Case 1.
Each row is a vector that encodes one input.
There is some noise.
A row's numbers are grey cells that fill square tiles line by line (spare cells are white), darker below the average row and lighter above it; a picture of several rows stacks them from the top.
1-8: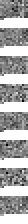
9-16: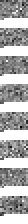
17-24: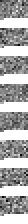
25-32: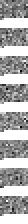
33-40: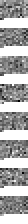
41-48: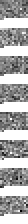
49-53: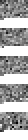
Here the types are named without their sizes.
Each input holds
a point on a line.
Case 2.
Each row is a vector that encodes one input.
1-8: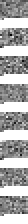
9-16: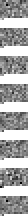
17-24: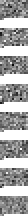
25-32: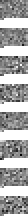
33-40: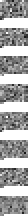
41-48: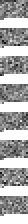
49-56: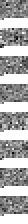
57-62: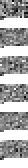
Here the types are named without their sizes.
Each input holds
a point on a line.
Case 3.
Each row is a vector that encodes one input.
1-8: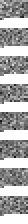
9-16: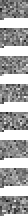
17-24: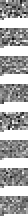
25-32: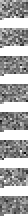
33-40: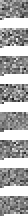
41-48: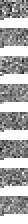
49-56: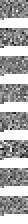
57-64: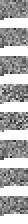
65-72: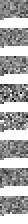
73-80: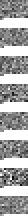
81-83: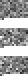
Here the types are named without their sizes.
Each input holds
a point on a line.
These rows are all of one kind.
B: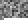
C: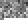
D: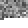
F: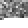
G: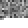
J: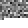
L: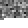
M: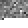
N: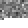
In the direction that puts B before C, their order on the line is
F, B, C, D, G, J, N, L, M.
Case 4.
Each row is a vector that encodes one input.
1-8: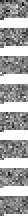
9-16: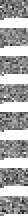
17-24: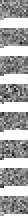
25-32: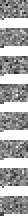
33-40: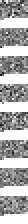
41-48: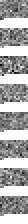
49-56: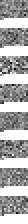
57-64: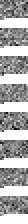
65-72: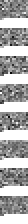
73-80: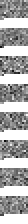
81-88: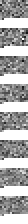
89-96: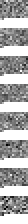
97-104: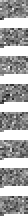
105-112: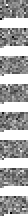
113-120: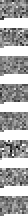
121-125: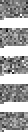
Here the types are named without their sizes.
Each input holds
a point on a circle.
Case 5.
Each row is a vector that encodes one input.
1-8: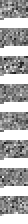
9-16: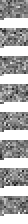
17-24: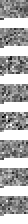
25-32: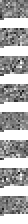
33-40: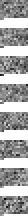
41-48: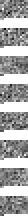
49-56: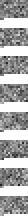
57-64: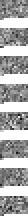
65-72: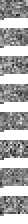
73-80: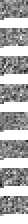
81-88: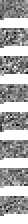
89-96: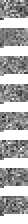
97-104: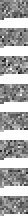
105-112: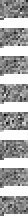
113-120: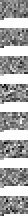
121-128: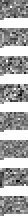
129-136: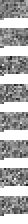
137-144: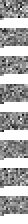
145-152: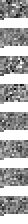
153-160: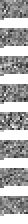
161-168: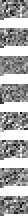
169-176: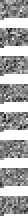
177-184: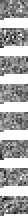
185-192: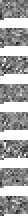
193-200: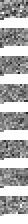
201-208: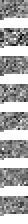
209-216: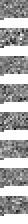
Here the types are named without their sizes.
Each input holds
a point on a circle.
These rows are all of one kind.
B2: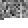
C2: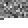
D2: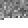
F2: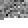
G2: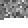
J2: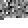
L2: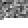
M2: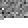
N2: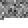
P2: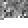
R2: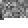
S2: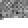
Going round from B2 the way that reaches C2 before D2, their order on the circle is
B2, R2, S2, G2, N2, L2, C2, D2, P2, M2, J2, F2.
